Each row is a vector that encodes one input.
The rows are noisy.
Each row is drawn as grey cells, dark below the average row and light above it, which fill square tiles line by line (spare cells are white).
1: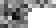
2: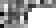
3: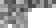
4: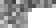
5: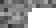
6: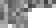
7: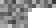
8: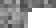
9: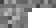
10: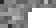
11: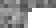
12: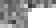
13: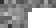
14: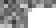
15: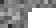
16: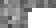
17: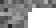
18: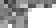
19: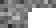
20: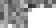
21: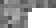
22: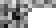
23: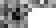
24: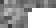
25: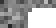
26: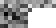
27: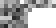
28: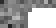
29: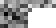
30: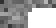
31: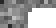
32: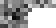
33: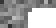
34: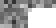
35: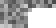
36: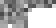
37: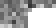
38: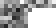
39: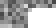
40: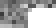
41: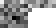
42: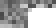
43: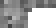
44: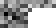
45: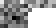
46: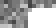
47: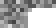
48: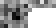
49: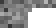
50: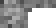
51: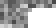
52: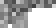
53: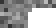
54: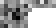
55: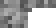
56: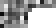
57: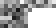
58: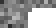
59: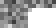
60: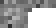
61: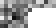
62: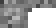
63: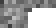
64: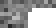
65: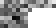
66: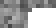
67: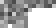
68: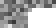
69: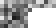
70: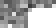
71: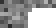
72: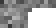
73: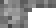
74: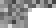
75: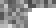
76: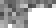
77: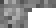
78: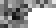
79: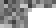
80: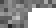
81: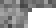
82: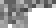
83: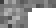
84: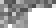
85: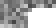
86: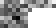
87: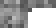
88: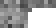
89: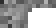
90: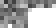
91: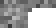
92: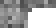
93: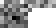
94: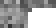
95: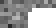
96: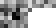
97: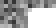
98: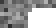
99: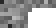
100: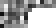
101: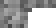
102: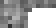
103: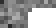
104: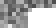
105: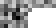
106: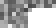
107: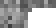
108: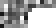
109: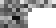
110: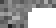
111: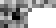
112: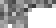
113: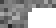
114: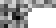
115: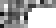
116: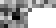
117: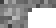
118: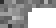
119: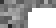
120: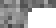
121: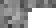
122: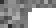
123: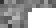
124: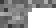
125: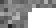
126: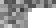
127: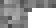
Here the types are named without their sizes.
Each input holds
either a point on a circle, or a list of points on a line.
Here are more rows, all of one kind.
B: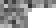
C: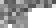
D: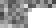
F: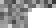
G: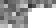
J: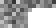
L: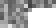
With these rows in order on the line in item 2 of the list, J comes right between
B and F.
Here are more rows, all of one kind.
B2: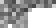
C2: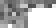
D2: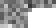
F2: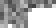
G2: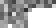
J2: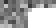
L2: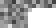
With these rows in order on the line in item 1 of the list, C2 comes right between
F2 and J2.
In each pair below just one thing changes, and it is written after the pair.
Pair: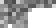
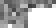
the place on the line in item 1 of the list
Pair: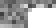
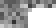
the place on the line in item 2 of the list
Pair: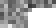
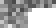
the place on the line in item 1 of the list
